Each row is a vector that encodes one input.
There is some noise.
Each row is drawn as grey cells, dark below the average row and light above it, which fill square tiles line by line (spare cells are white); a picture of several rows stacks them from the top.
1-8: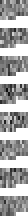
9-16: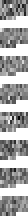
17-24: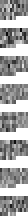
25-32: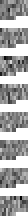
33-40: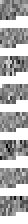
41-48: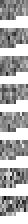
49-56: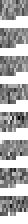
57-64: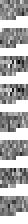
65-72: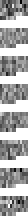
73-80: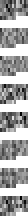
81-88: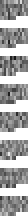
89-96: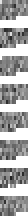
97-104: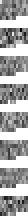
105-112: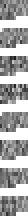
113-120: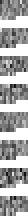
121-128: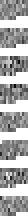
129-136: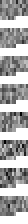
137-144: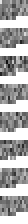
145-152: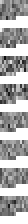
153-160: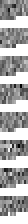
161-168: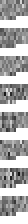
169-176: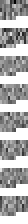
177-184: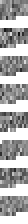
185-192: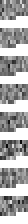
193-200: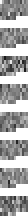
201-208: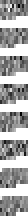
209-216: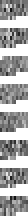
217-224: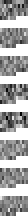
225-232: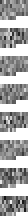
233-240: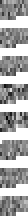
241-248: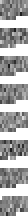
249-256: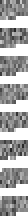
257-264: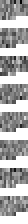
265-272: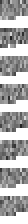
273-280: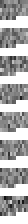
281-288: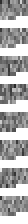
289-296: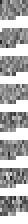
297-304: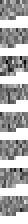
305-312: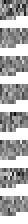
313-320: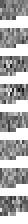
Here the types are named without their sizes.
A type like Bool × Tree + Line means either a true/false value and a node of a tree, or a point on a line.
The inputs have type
Bool × Line + Circle.
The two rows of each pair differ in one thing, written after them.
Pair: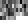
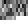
the true/false value
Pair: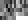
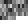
the true/false value
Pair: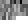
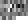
the true/false value
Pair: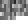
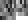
the place on the line
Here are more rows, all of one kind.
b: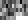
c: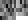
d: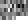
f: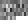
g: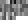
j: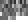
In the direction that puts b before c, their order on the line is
b, c, j, f, g, d.
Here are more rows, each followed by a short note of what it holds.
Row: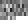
a point on a line and a true/false value
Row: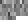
a point on a circle
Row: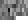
a point on a circle
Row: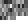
a point on a line and a true/false value
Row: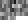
a point on a line and a true/false value
